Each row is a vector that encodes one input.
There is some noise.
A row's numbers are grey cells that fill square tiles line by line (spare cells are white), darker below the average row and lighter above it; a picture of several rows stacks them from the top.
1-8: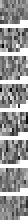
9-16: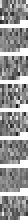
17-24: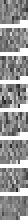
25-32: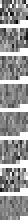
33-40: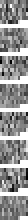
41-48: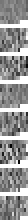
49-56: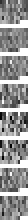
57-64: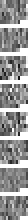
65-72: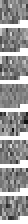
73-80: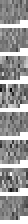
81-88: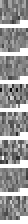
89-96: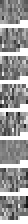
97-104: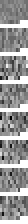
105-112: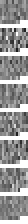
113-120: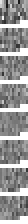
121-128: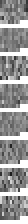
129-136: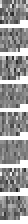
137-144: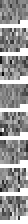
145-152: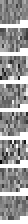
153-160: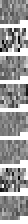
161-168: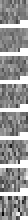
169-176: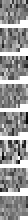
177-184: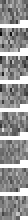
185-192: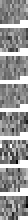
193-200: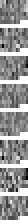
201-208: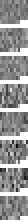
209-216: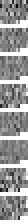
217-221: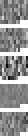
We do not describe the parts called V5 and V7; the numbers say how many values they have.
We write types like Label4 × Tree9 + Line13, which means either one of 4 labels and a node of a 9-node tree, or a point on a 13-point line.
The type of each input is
((Bool × Bool × Bool × Bool + V5) × V7 + Line8) × Line8.
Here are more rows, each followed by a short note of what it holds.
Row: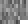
a point on each of two 8-point lines
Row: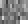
a point on an 8-point line, a value of V5 and a value of V7
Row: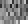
a point on an 8-point line, a value of V5 and a value of V7
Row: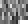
a point on each of two 8-point lines
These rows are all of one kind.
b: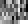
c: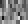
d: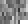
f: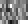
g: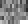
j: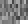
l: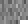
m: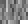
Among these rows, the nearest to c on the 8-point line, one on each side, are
d and f.
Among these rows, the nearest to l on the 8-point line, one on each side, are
b and j.
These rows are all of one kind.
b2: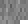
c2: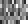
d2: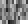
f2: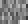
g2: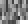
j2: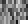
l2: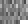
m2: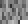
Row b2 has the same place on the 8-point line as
g2 and l2.
